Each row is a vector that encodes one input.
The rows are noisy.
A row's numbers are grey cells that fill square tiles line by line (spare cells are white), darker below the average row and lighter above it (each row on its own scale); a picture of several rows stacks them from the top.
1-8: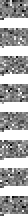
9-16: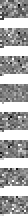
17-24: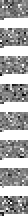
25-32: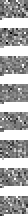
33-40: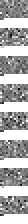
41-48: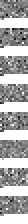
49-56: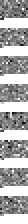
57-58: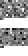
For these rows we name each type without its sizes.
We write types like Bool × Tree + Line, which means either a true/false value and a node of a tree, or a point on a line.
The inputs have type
Bool × Line × Line + Unit.
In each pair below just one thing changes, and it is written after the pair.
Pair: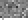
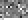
the place on one of the two lines
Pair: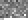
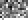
the place on one of the two lines
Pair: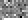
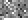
the place on one of the two lines
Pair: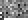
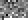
the true/false value
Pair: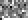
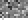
the true/false value
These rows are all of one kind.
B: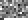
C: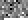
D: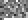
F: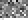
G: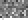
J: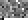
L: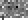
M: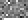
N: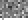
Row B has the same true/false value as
D, J and M.
